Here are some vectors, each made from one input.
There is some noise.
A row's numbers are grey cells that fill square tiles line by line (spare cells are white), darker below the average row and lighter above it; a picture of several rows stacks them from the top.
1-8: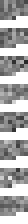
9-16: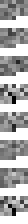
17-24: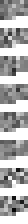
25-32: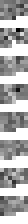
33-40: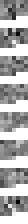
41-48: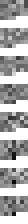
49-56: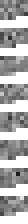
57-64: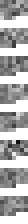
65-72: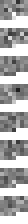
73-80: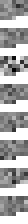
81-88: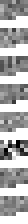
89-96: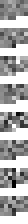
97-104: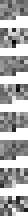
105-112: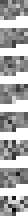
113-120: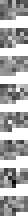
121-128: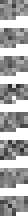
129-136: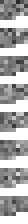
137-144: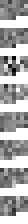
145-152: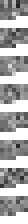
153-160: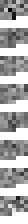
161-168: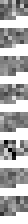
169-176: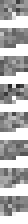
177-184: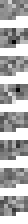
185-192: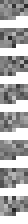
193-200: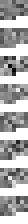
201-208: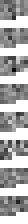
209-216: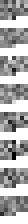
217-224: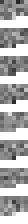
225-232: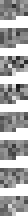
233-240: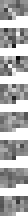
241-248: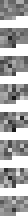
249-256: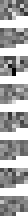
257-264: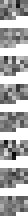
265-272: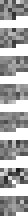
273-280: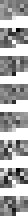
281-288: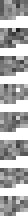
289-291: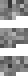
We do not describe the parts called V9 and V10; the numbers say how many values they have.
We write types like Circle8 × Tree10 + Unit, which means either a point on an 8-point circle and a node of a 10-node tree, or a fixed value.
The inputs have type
(Tree7 + V9) × (Tree8 + V10).
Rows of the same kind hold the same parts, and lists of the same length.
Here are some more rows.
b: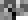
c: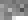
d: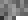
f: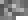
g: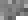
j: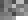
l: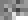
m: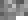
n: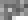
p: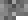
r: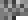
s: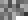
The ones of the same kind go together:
b, g, p, r
c, l, n
d, f, s
j, m

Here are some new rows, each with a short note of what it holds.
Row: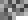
a node of an 8-node tree and a value of V9
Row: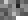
a node of a 7-node tree and a value of V10
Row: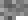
a value of V9 and a value of V10
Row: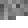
a node of a 7-node tree and a value of V10
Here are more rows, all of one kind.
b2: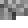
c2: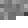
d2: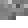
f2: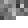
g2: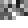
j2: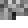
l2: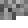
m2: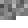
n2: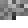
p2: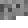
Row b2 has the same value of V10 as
c2, g2, l2 and p2.
